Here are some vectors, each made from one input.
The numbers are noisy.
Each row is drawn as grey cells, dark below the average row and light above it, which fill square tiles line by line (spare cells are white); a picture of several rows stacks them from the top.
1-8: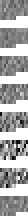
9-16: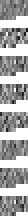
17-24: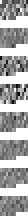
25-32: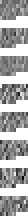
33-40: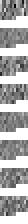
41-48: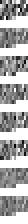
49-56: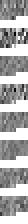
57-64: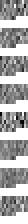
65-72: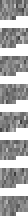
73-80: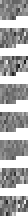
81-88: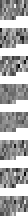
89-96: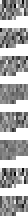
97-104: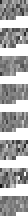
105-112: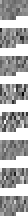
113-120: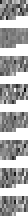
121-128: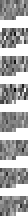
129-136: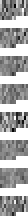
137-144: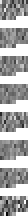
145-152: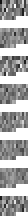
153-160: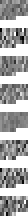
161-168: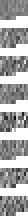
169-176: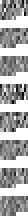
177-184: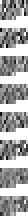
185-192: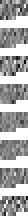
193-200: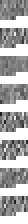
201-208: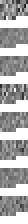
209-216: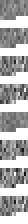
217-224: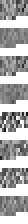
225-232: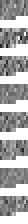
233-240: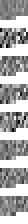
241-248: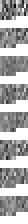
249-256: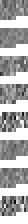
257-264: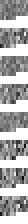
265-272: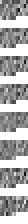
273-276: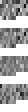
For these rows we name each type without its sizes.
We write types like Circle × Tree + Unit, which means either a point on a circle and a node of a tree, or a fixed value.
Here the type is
Line.
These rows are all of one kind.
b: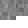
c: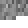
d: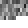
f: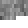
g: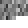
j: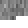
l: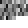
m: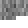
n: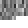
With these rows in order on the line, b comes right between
c and j.
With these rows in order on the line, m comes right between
j and l.
